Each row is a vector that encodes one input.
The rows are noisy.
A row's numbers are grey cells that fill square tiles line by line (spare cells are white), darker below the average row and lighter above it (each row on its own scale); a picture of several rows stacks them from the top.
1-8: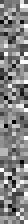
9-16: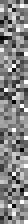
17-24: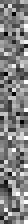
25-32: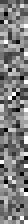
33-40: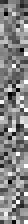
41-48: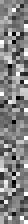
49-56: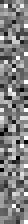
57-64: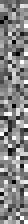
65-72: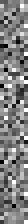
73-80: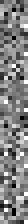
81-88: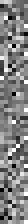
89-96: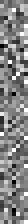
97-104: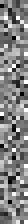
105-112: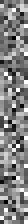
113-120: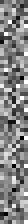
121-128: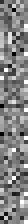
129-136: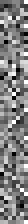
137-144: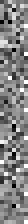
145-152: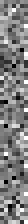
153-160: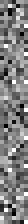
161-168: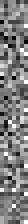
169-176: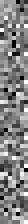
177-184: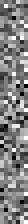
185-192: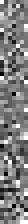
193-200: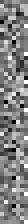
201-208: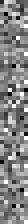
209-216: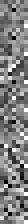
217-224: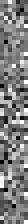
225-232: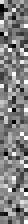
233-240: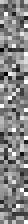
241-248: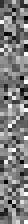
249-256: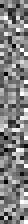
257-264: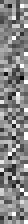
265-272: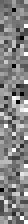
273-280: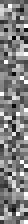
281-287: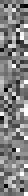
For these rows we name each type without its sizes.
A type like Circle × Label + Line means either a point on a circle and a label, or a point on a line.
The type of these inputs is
(Bool × Bool × Bool + Unit) × Line × Line.
